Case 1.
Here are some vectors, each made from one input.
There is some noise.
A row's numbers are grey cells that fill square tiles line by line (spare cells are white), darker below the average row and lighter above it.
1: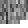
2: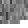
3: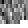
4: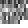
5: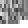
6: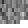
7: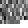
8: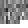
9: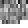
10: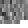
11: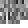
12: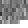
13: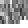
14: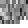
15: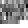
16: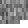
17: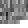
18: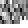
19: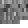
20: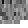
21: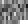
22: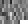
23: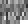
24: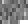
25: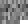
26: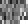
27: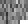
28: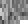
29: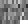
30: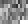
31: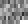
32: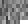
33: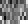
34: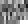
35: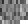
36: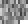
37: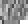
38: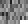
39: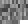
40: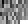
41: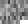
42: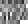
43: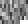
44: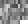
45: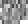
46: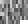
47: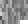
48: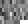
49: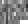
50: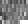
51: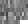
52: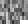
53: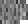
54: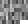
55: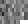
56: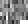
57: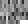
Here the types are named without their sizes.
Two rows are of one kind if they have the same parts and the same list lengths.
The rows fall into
2 kinds.
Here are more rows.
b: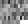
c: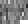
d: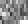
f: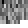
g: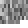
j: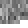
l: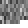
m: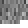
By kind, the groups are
b, d, g, j
c, f, l, m

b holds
a point on a line.
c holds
three true/false values.
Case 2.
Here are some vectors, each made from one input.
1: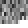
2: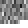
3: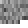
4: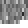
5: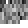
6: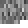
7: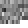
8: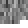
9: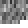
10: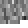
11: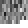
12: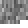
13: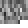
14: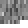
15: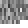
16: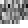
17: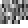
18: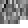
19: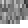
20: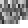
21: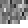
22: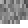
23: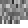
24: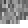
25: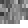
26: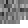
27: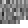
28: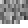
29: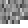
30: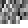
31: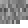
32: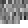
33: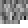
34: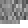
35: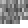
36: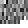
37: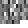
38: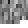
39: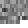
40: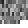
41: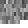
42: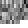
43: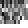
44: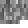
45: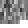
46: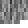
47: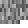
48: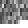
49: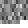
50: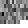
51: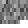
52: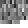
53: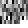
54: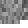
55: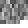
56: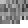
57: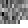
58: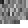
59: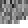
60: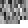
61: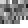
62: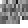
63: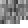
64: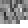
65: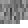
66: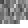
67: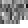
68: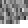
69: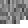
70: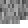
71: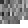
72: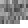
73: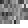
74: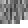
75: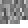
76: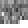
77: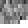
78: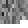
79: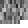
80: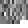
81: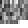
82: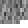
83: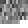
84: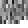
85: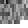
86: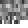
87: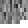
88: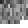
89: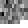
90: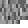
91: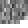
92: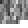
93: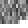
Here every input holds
either a fixed value, or a node of an 8-node tree, or three true/false values.
